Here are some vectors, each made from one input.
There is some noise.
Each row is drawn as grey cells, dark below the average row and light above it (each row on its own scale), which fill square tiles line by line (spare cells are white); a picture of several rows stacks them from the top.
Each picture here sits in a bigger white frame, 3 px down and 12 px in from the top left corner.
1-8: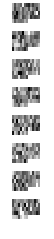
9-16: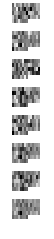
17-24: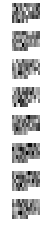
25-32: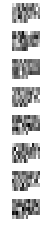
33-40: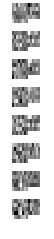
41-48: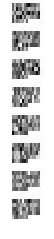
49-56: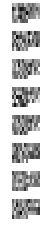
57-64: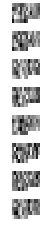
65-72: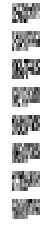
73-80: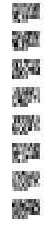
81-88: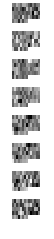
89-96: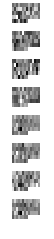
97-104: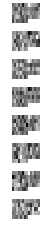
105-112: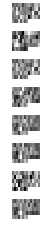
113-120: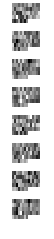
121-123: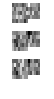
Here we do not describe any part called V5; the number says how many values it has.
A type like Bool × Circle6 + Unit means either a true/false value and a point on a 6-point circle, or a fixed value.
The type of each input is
Bool × Bool × Bool × (Line8 + V5).
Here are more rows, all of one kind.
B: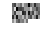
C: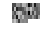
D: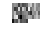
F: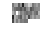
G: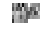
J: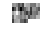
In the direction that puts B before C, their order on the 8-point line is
G, D, F, B, C, J.
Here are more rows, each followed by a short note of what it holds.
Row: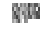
three true/false values and a value of V5
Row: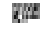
three true/false values and a value of V5
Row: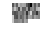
three true/false values and a value of V5
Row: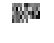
a point on an 8-point line and three true/false values
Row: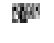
a point on an 8-point line and three true/false values
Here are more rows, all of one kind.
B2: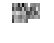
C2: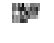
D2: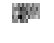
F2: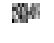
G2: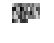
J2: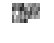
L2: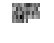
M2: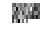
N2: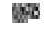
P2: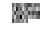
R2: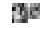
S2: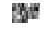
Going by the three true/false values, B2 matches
C2 and J2.
